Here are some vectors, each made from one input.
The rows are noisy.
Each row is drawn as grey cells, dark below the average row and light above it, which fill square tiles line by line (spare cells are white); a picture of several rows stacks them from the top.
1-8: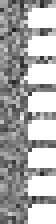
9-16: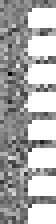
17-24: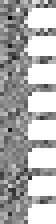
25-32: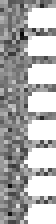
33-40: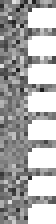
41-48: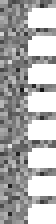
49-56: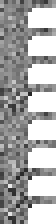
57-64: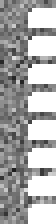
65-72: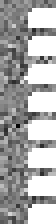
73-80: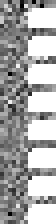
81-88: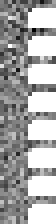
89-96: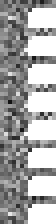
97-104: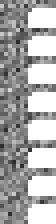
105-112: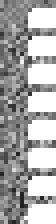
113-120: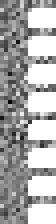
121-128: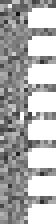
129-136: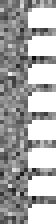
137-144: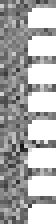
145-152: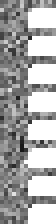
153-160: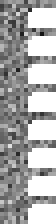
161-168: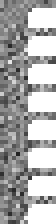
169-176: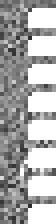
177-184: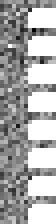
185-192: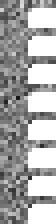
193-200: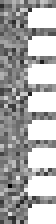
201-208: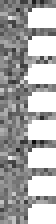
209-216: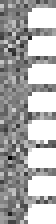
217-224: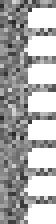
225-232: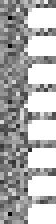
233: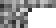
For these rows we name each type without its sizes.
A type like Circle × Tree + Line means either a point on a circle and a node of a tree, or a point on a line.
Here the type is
Tree.
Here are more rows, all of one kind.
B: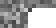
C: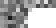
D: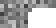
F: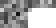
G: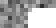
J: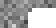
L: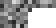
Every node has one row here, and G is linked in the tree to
C and J.
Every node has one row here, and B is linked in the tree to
J and L.
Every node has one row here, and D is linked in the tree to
F and J.
